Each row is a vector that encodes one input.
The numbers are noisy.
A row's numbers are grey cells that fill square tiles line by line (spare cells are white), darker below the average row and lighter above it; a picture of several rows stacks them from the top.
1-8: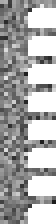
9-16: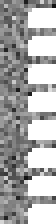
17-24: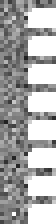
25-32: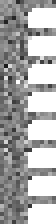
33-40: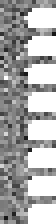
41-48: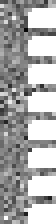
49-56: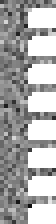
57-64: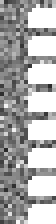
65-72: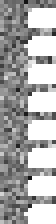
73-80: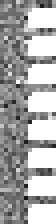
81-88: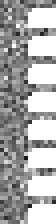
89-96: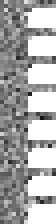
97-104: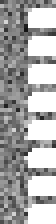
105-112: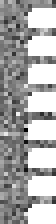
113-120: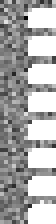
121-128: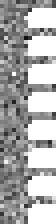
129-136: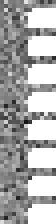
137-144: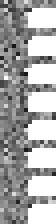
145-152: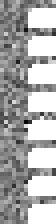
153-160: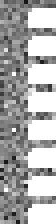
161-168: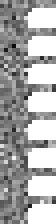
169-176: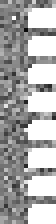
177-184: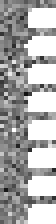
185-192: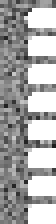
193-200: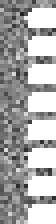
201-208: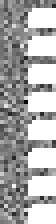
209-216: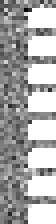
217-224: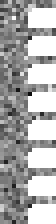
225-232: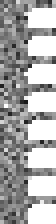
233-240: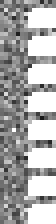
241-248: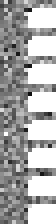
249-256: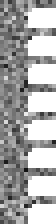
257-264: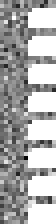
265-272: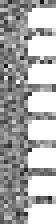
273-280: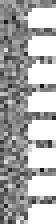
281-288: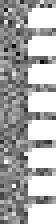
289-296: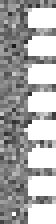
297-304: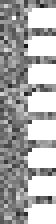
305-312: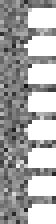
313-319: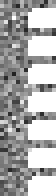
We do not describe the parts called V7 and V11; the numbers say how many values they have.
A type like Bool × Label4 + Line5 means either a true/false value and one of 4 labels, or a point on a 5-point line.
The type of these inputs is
Line3 × Line4 + (Line5 + V11) × (Tree13 + V7).
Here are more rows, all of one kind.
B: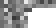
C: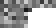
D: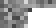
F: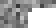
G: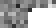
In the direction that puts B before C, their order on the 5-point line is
G, F, D, B, C.
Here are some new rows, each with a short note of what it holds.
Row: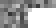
a value of V7 and a value of V11
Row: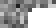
a point on a 5-point line and a node of a 13-node tree
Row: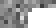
a point on a 5-point line and a node of a 13-node tree
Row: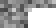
a value of V7 and a value of V11
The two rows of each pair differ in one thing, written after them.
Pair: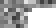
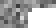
the place on the 5-point line
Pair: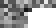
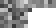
the place on the 5-point line
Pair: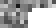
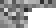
the place on the 5-point line
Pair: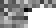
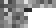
the place on the 5-point line
